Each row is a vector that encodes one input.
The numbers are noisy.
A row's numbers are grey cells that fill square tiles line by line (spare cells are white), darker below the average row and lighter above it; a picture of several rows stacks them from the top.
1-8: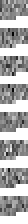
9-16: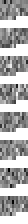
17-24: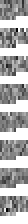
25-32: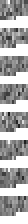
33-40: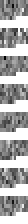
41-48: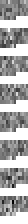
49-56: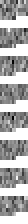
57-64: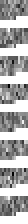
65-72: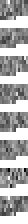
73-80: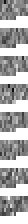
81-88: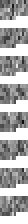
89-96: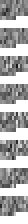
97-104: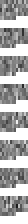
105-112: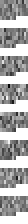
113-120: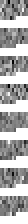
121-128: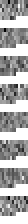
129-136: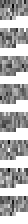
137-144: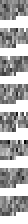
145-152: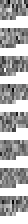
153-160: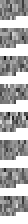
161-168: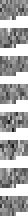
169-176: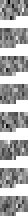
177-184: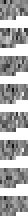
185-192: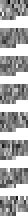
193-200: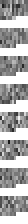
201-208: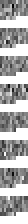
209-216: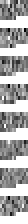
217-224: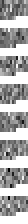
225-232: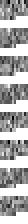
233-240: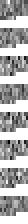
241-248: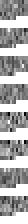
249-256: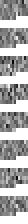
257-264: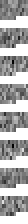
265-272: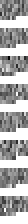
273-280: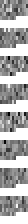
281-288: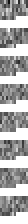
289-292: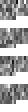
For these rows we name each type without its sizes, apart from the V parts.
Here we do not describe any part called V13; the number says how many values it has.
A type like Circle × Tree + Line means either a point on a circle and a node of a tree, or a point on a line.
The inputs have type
(Bool × Bool × Bool × Bool + List(V13)) × Line.
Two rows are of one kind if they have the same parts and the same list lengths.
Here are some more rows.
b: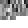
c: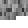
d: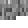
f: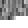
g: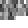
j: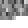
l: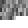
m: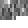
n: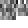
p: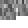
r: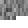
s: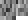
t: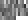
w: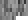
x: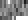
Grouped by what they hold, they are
b, f, g, j, l
c, d, r, s, w
m, x
n, p, t

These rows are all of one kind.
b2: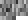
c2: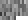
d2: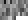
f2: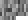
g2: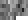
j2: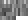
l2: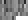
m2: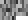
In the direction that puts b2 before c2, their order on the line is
m2, b2, j2, c2, f2, l2, d2, g2.
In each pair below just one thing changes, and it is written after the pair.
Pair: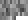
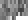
the value of V13 in item 1 of the list
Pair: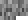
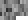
the value of V13 in item 1 of the list
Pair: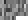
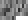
the place on the line
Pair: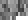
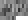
the place on the line
